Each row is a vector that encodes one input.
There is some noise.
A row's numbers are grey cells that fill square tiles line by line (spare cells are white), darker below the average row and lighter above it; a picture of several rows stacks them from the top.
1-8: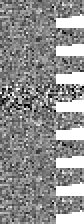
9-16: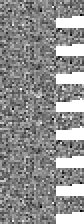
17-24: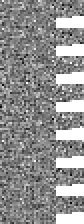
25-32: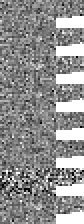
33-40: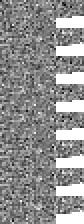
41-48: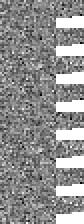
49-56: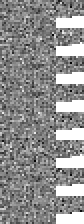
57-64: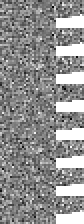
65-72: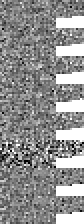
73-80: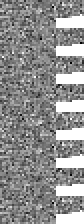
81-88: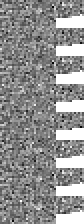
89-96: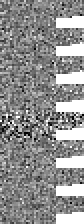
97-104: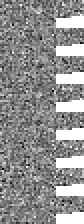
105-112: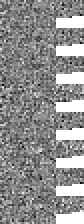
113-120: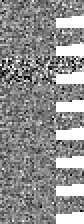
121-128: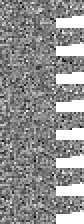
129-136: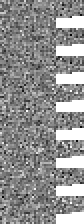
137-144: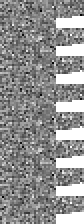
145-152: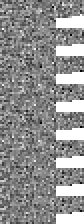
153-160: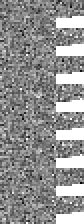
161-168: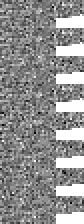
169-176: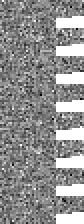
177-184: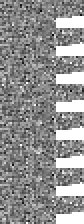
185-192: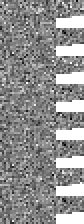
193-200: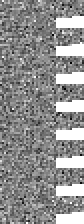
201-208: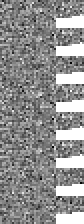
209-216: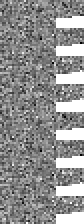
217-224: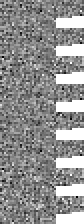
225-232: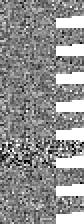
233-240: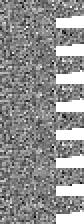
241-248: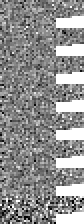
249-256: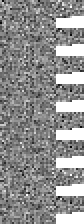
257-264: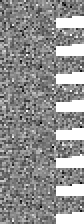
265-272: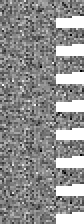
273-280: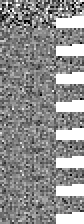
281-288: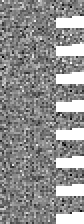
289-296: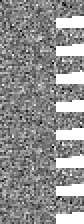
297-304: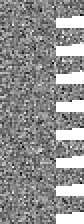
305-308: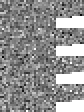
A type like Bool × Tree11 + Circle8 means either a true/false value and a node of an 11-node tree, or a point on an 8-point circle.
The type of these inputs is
Bool × Circle11 + Unit.
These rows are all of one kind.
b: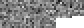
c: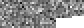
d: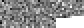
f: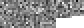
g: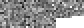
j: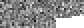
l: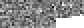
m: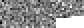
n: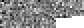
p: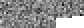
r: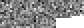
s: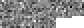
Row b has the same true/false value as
p and s.
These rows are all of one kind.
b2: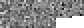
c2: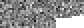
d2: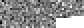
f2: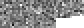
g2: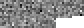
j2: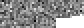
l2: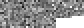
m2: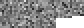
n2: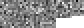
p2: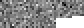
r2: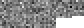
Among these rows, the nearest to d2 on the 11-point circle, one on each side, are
g2 and m2.
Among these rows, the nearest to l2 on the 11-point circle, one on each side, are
b2 and g2.
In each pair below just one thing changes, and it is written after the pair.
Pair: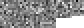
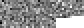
the place on the 11-point circle
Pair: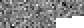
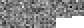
the place on the 11-point circle
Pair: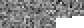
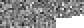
the true/false value
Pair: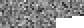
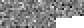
the place on the 11-point circle
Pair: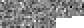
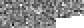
the true/false value
